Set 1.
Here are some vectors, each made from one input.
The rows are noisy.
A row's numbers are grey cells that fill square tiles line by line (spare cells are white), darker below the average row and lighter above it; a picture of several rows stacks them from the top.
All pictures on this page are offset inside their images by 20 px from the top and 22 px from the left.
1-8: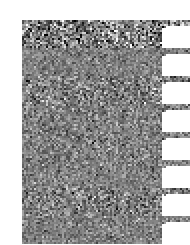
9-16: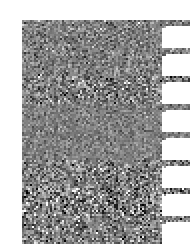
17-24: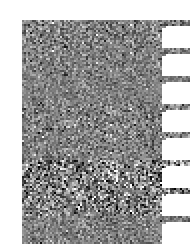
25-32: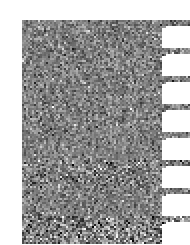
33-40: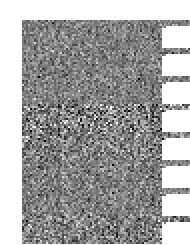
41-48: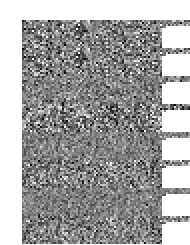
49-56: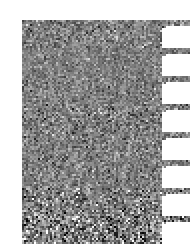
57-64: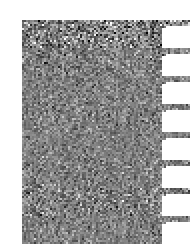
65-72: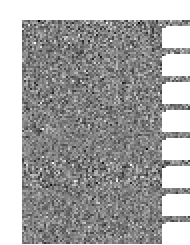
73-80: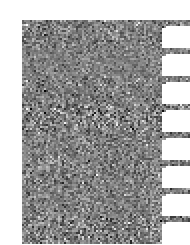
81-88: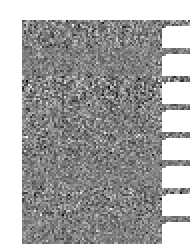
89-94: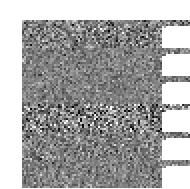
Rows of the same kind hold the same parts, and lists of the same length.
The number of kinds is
3.
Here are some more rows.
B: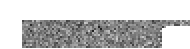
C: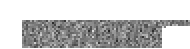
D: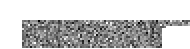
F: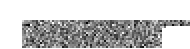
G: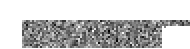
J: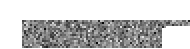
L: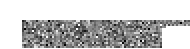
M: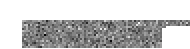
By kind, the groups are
B, F, J, M
C, D, G
L

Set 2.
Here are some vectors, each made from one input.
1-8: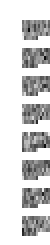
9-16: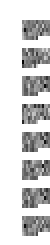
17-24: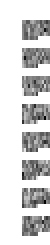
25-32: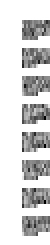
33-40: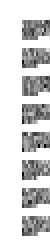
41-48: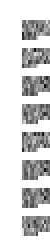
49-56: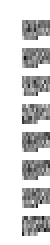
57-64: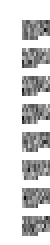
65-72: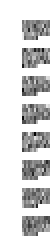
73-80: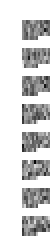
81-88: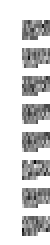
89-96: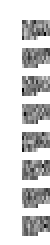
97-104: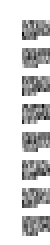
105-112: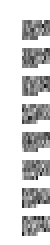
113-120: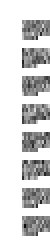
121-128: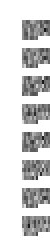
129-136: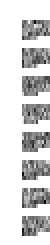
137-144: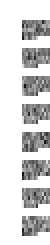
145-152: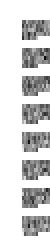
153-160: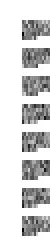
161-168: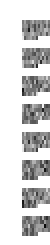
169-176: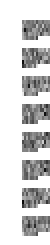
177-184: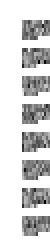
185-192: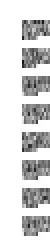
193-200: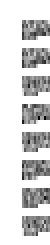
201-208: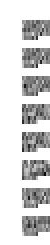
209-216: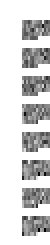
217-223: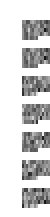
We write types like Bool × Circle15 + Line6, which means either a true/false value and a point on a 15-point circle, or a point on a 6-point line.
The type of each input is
Circle11 + Line3 × Line6.
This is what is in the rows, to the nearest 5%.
About 60% of them hold a point on an 11-point circle. The rest hold a point on a 3-point line and a point on a 6-point line.
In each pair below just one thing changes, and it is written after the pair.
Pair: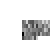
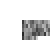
the place on the 3-point line
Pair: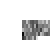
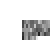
the place on the 3-point line
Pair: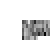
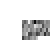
the place on the 6-point line
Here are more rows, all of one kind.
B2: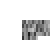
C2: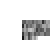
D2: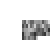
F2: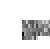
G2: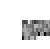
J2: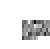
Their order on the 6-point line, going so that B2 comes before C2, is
J2, B2, C2, G2, F2, D2.
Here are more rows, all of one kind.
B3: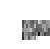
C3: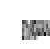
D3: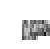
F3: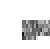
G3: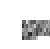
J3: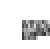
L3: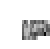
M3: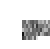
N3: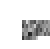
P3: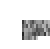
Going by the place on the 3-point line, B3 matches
G3, J3, N3 and P3.
